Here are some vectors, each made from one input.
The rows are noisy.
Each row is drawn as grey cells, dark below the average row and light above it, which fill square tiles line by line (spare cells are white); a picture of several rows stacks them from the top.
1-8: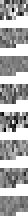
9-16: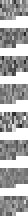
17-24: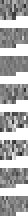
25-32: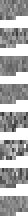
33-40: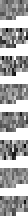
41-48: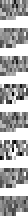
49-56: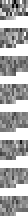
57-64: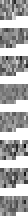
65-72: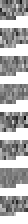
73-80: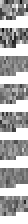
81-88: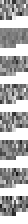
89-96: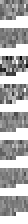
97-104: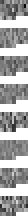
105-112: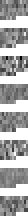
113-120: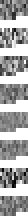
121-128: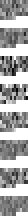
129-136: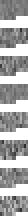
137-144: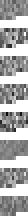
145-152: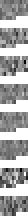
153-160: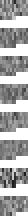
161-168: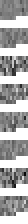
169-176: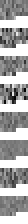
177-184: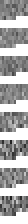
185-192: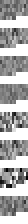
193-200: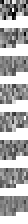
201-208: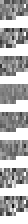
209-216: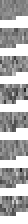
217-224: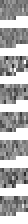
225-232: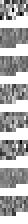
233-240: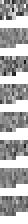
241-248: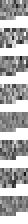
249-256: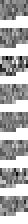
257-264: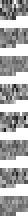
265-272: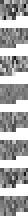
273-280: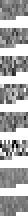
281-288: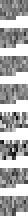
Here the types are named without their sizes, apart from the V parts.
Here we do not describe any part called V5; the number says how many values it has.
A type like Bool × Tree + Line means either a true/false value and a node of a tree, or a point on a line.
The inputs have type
(Circle + List(V5)) × Tree.
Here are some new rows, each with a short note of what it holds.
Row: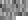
a node of a tree, together with the empty list
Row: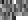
a point on a circle and a node of a tree
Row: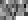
a node of a tree, together with a list of one item
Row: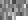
a node of a tree, together with a list of two items
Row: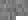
a node of a tree, together with a list of one item
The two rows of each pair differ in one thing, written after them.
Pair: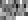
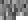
the node of the tree
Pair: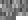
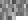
the node of the tree
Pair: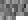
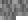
the value of V5 in item 1 of the list
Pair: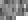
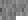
the value of V5 in item 2 of the list
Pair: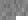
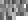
the value of V5 in item 1 of the list
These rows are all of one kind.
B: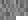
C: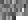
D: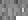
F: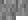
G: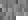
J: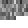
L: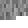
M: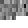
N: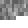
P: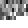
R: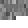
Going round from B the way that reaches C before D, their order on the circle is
B, F, L, M, P, R, J, C, D, N, G.
